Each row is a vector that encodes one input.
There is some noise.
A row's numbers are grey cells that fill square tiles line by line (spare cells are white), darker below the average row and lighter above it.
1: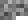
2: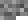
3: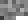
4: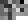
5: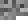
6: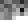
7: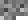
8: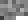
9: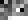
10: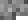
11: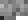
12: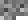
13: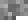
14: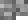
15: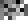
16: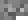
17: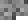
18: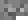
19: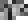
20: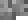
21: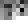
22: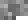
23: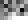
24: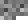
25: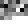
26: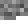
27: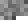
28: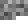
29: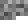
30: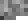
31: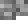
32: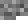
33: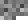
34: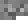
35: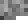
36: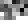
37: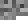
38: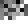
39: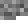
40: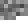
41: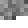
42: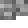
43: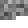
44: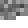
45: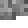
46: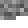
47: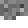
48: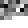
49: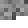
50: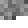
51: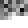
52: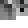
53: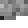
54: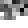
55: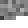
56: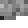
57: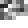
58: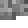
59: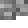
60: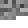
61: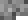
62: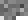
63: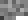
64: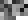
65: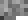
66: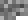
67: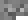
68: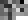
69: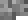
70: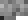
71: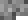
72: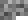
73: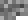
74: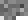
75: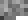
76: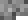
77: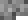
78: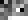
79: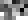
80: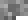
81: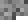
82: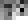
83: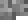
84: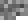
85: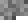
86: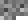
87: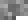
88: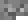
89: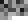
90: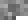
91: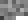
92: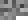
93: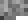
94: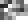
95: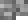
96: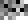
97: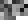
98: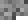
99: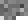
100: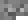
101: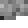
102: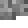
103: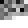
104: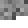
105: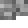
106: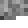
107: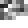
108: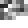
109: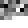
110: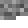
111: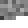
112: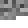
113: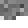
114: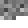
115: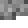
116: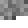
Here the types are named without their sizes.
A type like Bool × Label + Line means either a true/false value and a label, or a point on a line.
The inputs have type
Bool × Bool × Bool × Bool + Line × Line + Unit.
